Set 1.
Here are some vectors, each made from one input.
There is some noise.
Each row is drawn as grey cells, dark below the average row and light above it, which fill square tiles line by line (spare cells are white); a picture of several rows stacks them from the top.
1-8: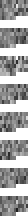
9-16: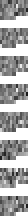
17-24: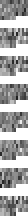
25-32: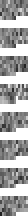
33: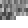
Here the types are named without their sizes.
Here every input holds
a point on a line.
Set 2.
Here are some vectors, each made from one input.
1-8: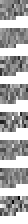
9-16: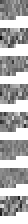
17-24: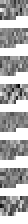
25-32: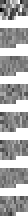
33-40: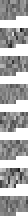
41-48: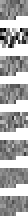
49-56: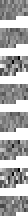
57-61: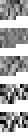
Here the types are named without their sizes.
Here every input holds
a point on a line.
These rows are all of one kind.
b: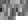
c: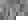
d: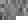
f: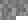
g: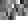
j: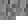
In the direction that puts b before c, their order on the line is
b, j, f, c, d, g.
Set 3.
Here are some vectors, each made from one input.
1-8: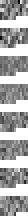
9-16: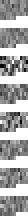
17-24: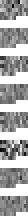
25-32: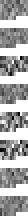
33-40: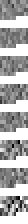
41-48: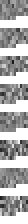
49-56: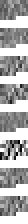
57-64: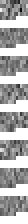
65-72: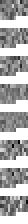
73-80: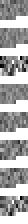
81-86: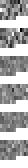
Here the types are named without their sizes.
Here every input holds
a point on a line.
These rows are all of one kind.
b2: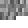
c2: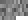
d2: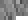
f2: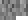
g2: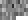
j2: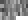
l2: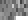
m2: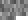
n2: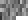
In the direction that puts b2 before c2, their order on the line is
m2, l2, d2, n2, b2, c2, j2, f2, g2.
